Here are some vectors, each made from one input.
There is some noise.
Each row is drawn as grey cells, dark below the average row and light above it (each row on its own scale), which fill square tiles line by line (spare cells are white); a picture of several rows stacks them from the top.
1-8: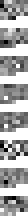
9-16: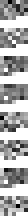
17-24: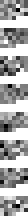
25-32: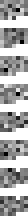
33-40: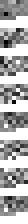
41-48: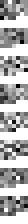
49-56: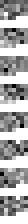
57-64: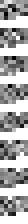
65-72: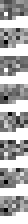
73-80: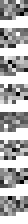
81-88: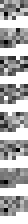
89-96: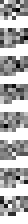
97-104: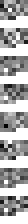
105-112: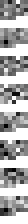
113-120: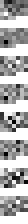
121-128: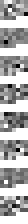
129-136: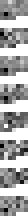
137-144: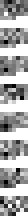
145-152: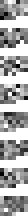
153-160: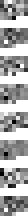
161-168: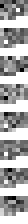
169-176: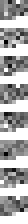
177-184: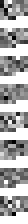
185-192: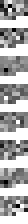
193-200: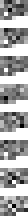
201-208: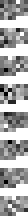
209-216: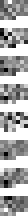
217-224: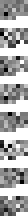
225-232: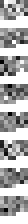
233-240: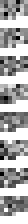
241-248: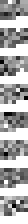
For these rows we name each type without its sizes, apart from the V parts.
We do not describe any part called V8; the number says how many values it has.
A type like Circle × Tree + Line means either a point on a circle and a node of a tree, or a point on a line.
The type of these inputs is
(Bool × V8 + Line) × Line.
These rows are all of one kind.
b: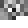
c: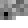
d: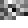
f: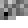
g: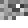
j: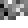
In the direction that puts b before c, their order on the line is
j, b, d, c, f, g.
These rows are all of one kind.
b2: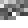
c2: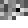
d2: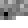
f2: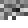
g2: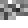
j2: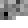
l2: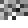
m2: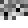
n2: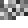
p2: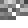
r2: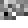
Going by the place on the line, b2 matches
d2 and j2.
